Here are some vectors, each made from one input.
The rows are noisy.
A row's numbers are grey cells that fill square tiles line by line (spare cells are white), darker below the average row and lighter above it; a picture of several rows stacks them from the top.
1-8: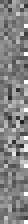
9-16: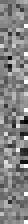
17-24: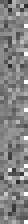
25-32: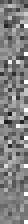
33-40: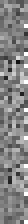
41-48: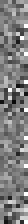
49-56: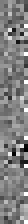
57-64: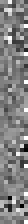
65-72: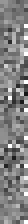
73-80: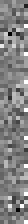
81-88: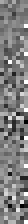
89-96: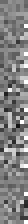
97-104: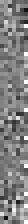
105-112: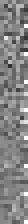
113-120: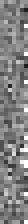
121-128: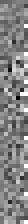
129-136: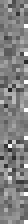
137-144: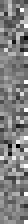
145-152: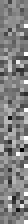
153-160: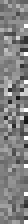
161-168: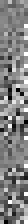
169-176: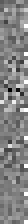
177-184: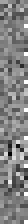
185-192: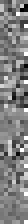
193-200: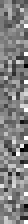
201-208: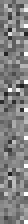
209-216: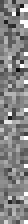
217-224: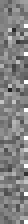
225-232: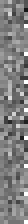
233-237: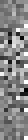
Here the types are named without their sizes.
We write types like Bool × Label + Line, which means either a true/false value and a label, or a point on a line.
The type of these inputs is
(Bool × Bool × Bool × Bool + Unit) × Line.
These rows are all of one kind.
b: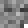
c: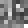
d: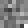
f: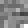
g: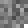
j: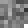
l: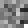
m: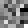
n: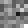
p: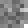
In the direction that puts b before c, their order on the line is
f, m, n, l, d, b, j, g, c, p.
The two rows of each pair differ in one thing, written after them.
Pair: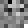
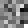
one of the four true/false values
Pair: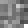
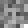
the place on the line
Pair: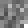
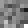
one of the four true/false values
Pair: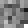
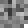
the place on the line
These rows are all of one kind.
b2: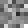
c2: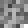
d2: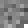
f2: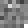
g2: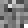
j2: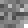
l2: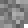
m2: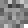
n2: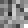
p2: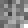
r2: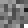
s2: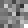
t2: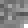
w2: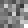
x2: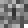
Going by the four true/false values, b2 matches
f2, n2, s2 and w2.
